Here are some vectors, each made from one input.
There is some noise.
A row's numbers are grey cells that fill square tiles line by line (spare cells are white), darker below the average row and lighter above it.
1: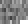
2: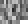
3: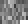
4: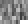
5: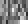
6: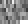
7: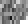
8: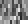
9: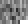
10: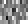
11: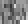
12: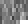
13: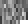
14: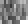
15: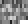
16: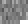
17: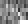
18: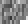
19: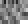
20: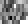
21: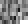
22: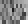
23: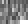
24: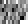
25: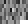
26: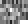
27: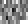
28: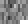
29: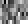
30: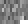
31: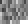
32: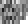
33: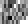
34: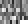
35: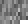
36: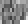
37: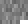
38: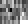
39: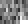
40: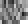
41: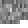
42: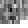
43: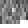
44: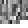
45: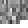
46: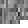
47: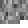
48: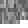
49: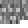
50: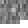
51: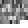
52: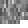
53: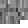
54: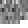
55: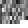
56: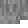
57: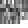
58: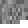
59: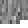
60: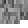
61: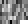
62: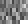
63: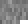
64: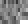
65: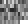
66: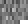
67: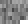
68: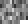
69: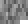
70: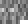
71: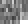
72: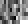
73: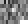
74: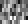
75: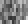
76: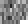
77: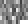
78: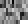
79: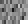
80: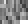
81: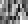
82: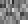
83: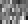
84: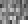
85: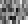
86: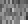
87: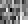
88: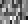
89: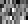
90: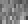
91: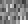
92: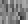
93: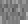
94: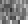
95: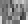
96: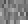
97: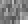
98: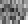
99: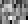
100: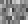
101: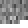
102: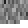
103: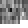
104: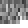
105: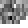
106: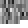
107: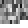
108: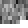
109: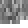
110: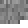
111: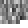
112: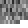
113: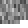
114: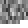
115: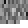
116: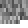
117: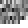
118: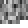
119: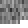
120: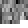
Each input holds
either a point on a 4-point line, or a list of up to three points on a 5-point line.
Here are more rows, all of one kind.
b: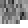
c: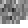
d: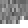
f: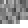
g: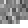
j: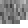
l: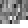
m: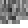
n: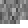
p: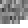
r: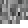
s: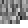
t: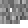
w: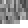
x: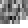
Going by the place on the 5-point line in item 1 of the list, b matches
d, f, p and x.
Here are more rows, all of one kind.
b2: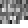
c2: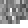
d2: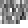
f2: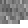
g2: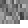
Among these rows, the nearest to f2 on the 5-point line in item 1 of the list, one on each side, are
c2 and g2.
